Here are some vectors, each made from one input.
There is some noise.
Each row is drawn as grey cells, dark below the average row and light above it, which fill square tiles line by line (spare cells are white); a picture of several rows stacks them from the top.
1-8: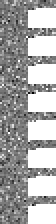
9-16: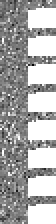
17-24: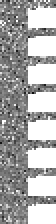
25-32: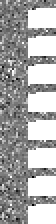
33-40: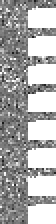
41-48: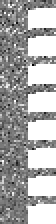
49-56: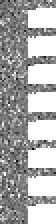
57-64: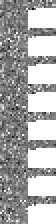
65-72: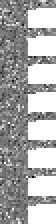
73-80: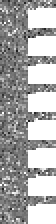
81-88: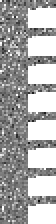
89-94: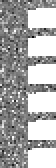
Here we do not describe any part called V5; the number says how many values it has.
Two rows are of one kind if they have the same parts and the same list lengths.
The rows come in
2 kinds.
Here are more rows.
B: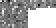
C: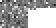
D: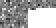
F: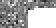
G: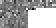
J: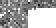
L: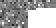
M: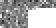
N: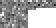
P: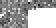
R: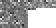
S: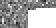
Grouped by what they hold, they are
B, C, D, F, J, N, P, S
G, L, M, R

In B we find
a true/false value and a value of V5.
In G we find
a node of a 7-node tree and a true/false value.
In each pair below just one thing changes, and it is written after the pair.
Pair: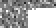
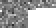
the true/false value
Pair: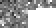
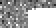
the true/false value
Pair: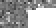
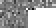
the node of the tree
